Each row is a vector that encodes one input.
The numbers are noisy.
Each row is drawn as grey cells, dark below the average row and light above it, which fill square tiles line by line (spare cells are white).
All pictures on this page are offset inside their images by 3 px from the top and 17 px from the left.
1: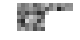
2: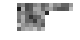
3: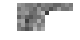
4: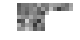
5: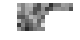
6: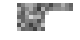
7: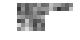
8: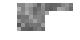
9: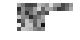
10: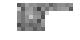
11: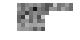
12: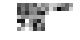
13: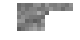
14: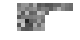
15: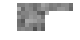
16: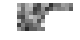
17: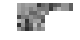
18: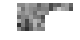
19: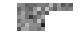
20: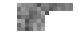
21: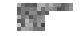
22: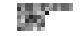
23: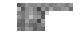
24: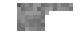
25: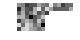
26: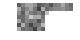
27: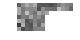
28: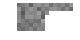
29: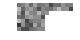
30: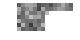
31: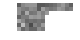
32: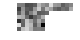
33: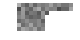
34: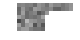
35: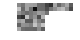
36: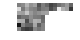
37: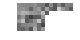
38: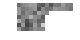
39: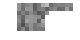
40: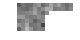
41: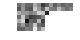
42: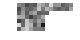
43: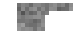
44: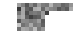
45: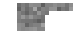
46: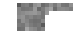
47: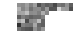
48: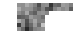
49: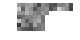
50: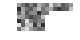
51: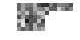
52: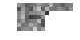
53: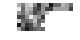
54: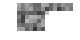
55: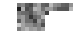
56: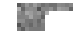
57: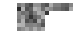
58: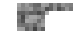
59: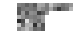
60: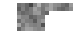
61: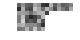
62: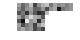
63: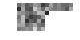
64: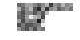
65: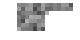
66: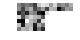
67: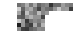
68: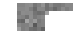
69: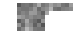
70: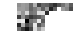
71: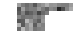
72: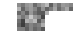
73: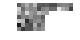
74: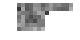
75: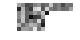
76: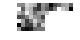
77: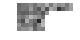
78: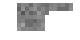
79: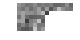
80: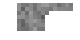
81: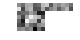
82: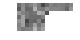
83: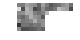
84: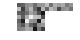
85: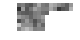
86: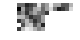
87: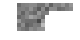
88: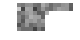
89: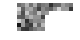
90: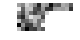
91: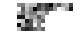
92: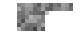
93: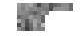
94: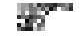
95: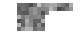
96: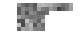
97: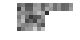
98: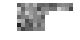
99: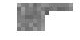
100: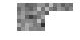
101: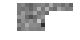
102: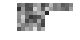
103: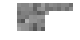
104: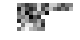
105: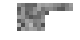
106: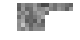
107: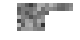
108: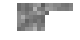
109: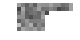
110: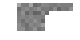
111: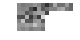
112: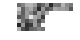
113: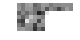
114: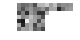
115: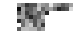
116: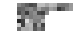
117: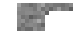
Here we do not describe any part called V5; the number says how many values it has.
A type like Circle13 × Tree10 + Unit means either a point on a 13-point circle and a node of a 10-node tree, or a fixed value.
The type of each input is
List2(Bool × V5).
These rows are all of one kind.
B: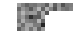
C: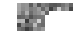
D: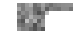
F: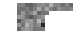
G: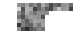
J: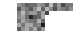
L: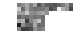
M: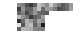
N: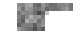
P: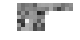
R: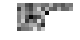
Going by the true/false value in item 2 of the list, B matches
D, G and J.
